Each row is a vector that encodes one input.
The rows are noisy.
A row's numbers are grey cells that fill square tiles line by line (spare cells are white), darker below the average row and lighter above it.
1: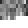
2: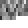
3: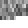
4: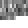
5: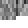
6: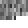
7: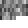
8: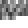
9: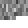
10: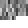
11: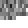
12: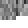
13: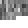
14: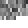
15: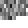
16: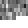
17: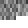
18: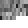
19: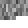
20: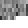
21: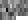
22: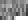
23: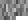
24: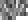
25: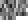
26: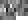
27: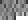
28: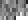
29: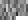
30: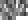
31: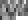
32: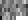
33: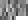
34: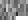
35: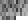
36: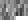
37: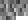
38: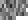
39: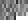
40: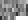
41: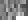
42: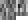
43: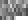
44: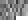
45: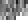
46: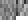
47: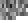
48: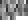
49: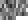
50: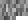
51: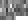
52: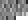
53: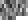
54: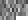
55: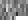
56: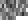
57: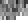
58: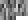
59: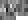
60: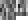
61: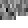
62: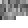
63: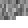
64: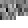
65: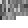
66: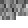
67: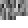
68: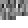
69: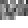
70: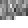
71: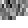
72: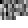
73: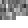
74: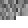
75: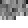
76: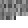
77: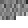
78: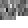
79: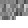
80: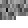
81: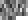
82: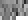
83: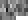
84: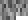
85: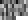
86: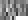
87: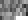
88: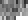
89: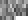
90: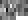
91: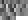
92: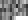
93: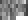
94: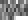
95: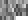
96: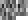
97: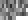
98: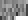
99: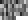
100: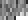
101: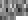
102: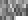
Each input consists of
either a point on a 6-point line, or a list of up to two points on a 7-point line.
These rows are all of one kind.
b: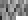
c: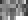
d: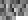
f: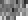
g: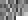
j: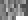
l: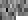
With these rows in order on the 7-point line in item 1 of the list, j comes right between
c and d.
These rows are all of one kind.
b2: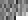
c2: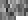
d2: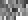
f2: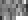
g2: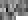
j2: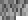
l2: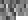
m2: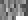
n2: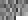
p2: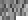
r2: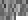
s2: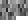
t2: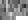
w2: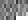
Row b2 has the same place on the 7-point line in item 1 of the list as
j2, n2, p2 and w2.
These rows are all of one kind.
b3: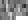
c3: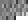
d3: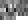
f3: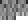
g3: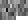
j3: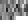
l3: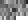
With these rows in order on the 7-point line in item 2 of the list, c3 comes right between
f3 and l3.
